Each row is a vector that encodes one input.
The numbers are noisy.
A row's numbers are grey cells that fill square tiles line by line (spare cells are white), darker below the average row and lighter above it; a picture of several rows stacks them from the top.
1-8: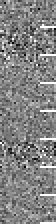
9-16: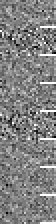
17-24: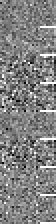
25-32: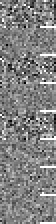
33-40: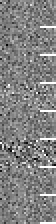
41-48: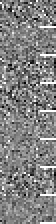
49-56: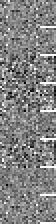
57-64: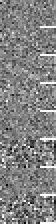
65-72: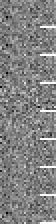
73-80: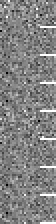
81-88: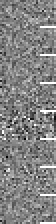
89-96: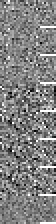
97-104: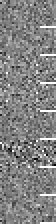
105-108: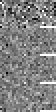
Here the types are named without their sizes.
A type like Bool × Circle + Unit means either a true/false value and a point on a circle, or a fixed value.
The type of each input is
Bool × Bool × Bool + Circle.
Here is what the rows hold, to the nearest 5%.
About 25% of them hold a point on a circle. The rest hold three true/false values.
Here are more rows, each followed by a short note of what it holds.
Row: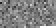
three true/false values
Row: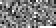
a point on a circle
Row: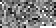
a point on a circle
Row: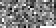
a point on a circle
